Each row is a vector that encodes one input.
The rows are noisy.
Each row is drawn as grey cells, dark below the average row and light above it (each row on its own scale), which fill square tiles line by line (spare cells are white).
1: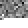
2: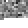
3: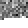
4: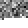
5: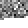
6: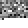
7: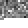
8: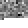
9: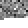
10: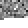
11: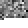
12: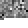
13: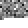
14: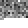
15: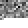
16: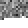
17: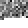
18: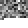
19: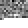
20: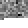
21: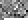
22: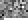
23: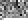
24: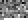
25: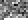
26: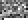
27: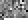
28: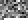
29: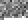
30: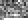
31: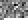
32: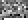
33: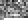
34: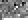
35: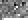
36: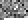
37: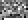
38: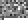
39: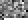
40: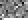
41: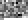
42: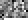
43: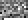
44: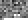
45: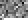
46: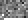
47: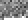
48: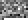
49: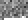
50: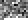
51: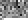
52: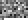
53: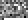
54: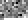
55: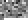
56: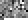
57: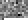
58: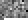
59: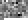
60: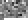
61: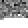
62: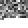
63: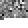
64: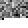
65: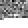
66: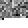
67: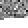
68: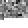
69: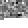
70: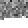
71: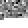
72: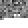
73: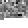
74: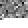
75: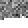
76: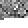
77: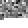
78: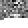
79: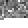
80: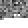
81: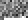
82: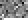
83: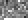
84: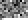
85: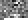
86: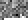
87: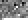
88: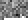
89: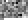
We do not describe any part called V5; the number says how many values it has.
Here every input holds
a value of V5, together with either one of 4 labels, or a point on a 4-point line and a true/false value.
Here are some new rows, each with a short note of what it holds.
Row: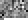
a point on a 4-point line, a true/false value and a value of V5
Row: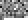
a point on a 4-point line, a true/false value and a value of V5
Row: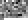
a point on a 4-point line, a true/false value and a value of V5
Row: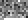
one of 4 labels and a value of V5
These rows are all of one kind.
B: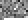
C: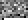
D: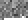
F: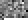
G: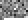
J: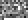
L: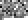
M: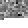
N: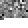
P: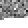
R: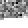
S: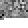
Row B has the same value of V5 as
G, L and P.
